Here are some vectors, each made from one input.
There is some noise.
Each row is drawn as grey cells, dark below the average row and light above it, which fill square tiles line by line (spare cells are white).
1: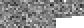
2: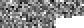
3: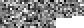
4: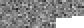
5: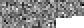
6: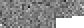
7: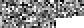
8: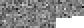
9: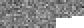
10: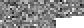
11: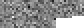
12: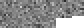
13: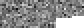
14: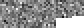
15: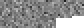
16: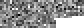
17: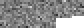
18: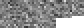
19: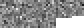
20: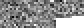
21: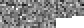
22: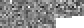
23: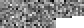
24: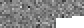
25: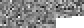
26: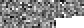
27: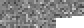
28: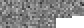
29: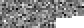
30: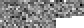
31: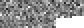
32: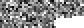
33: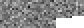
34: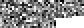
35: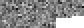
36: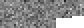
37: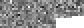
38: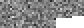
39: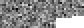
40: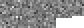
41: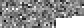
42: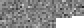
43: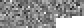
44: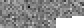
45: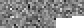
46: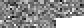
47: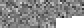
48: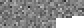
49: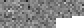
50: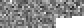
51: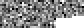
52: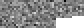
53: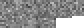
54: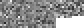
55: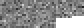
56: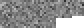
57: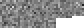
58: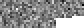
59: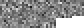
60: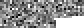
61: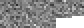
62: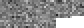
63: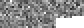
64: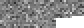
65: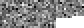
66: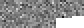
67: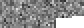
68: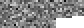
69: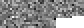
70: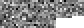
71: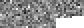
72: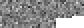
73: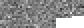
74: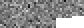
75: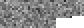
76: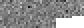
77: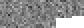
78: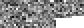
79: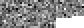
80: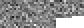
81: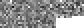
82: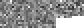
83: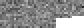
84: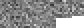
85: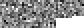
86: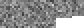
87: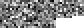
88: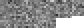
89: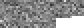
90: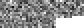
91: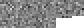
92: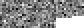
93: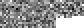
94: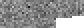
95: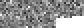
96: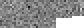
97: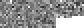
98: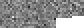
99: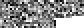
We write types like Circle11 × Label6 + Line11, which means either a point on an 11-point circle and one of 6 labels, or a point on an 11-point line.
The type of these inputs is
Line6 + Line9 × (Line9 × Line9 + Unit).
